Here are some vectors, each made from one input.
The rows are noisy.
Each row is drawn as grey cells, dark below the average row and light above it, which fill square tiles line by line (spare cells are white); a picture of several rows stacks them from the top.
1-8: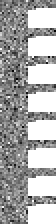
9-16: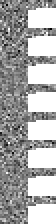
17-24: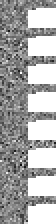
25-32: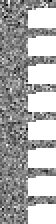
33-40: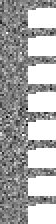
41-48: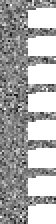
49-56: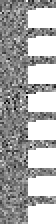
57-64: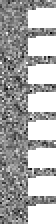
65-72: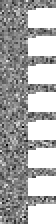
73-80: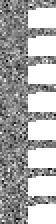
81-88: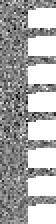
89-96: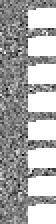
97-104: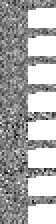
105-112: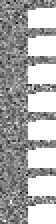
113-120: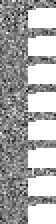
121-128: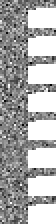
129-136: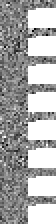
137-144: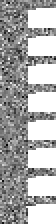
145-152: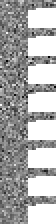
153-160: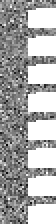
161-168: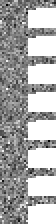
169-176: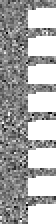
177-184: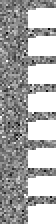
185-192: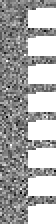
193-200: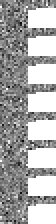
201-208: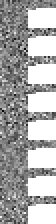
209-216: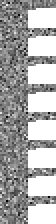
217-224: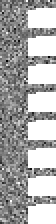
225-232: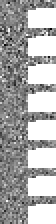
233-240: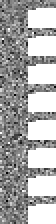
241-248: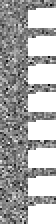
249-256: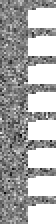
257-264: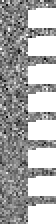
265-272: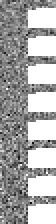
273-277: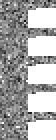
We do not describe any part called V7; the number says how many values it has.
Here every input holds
a point on a 9-point line, together with either two labels (each one of 4), or a value of V7.
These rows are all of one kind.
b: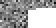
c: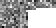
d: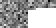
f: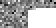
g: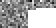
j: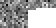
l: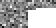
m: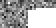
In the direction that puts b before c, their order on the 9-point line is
m, f, g, b, j, d, l, c.
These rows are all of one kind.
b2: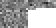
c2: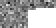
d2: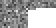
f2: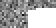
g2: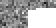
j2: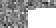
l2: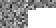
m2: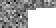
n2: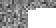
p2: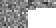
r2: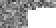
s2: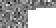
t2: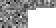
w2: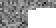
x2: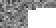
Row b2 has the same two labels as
c2, m2, r2 and t2.
